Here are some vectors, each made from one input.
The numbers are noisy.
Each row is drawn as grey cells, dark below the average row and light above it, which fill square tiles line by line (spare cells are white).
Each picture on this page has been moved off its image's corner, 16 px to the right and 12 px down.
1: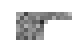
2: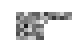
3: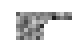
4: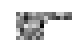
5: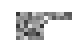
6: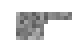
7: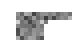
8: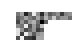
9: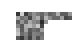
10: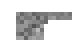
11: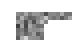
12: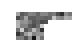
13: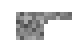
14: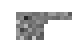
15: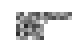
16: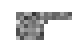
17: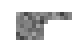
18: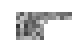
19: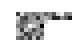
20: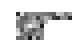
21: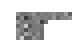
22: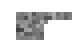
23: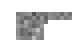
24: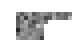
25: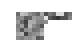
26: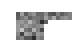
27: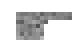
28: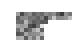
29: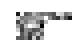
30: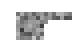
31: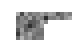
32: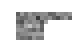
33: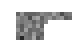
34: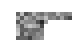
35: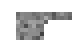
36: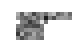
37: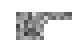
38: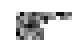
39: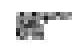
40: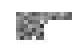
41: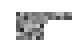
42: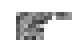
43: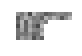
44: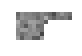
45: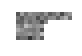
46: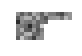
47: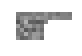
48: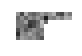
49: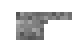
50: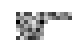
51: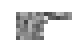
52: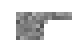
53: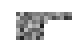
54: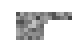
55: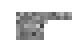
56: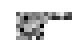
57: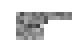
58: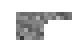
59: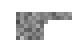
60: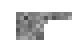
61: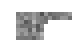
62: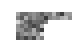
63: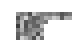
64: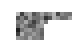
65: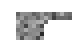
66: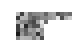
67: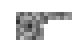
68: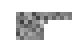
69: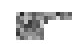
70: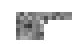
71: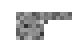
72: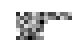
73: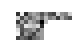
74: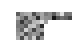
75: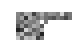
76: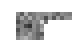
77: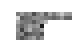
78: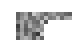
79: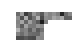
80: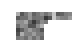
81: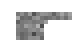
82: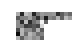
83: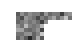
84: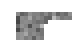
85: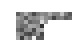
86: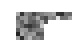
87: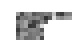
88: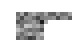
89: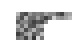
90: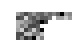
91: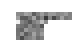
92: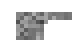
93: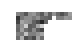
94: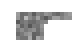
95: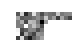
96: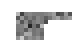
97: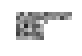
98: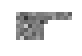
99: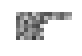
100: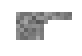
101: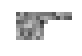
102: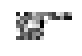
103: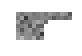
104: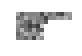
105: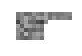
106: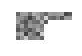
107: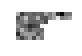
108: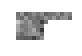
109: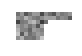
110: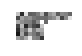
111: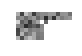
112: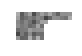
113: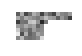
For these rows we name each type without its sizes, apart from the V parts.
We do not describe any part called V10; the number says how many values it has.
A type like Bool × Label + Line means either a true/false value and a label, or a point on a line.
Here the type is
(Bool × Bool × Bool × Bool + Unit) × V10 + Line × Line.
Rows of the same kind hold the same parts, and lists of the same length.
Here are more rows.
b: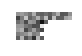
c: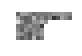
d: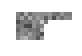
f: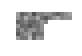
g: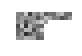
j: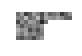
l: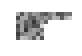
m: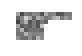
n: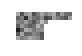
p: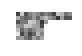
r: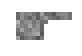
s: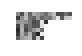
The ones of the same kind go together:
b, g, l, s
c, n, p, r
d, f, j, m

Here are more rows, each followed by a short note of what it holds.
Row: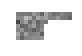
a value of V10
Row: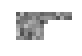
four true/false values and a value of V10
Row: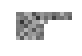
a value of V10
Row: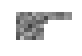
four true/false values and a value of V10
